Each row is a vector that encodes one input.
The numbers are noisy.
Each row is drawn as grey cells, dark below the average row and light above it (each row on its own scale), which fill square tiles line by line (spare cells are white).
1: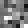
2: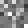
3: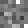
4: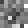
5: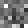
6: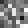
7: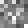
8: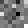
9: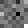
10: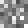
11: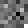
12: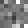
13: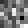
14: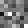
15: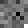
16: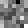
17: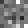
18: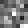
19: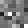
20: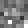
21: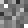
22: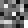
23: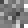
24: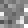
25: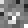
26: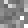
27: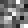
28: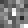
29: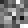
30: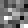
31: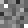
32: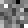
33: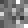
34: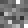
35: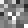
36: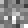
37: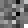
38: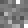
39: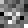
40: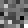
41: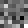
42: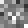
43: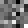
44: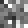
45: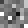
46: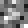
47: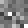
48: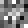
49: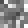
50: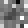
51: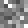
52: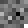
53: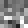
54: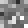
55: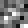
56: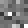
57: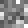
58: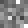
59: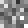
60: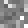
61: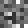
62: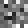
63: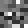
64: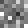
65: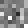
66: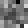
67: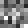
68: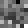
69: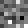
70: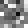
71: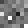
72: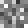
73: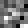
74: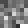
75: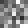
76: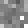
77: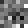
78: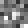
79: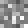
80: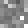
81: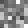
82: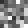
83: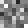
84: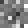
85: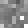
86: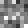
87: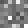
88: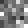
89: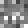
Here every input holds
a point on a 5-point line.
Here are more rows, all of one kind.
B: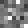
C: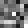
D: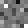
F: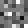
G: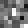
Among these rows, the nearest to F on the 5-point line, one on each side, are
D and G.
